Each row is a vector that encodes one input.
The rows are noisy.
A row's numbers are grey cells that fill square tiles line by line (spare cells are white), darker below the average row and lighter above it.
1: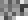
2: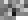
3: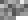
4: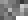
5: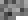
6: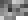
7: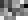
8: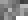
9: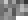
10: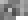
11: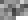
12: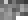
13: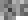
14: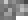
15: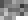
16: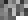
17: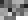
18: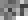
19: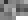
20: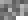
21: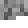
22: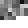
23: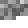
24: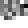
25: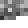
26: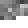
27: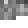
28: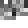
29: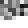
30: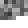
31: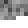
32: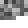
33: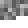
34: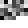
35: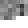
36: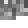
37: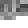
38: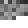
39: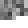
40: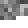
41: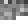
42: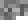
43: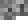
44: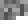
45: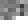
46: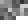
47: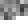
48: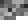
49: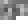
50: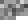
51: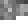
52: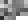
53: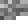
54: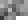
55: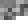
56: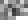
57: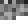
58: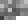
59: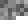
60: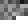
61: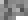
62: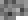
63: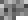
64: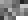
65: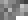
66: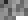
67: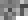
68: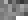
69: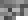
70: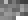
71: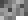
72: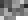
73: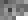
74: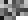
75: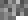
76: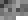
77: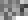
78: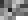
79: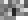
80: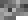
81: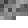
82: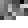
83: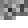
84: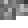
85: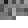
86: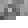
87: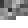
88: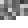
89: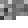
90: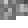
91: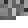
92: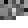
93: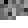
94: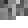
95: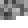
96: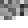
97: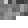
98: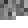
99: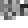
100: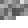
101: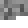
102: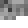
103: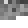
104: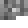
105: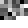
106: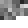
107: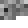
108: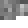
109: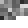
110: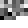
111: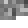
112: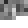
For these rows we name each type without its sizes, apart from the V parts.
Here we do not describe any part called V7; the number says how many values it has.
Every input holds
either a point on a line, or a true/false value and a value of V7.
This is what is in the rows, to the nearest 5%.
About 50% of them hold a point on a line. The rest hold a true/false value and a value of V7.
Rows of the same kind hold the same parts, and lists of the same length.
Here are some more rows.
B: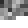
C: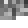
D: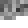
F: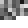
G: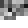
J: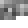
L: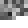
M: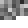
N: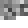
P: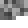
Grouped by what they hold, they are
B, D, G, L, N, P
C, F, J, M

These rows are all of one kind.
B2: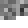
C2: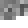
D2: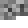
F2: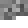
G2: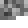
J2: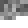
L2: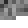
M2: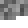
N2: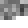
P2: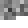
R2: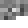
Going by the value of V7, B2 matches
L2 and M2.
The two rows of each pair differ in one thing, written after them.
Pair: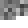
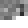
the value of V7
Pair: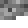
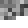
the true/false value
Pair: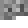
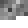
the true/false value
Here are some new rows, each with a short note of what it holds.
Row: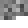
a true/false value and a value of V7
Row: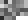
a point on a line
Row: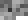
a true/false value and a value of V7
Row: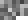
a point on a line
